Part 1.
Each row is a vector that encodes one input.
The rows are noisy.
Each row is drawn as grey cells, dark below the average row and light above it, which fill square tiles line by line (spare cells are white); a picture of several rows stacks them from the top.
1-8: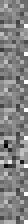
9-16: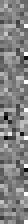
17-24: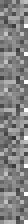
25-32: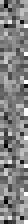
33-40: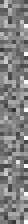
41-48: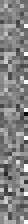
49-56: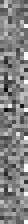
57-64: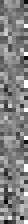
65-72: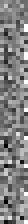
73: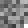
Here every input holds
a point on an 8-point line.
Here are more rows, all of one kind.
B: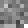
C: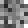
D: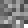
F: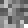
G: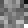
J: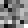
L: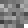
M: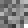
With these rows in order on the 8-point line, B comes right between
F and L.
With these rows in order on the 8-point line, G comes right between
D and F.
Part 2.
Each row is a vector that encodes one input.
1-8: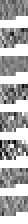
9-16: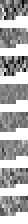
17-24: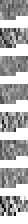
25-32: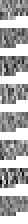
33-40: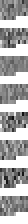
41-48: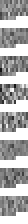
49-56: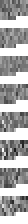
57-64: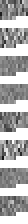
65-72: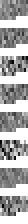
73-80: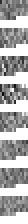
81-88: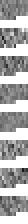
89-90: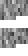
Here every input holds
either a fixed value, or three true/false values.
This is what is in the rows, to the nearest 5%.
About 5% of them hold a fixed value. The rest hold three true/false values.
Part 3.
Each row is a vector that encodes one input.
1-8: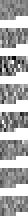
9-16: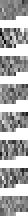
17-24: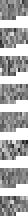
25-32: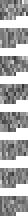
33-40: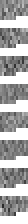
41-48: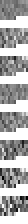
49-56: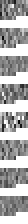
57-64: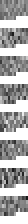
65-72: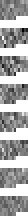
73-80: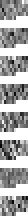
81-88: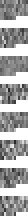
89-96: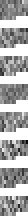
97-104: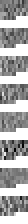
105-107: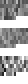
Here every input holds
either a fixed value, or three true/false values.
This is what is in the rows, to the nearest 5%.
About 5% of them hold a fixed value. The rest hold three true/false values.
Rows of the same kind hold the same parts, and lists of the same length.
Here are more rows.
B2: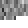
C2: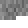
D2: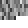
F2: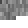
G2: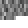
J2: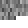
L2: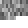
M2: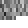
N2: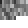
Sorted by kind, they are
B2, C2, D2, F2, G2, J2, L2, N2
M2

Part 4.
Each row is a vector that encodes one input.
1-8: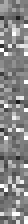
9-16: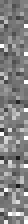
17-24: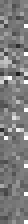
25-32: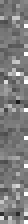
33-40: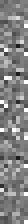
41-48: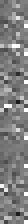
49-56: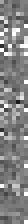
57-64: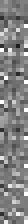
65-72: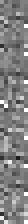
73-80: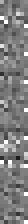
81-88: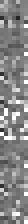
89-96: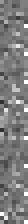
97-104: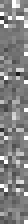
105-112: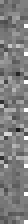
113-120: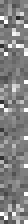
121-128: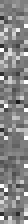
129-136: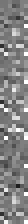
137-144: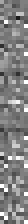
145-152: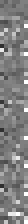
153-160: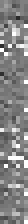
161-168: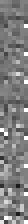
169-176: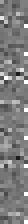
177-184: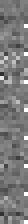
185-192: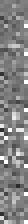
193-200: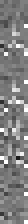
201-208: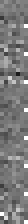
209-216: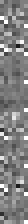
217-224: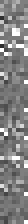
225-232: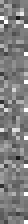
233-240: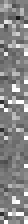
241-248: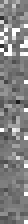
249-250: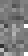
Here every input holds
a point on a 6-point circle.
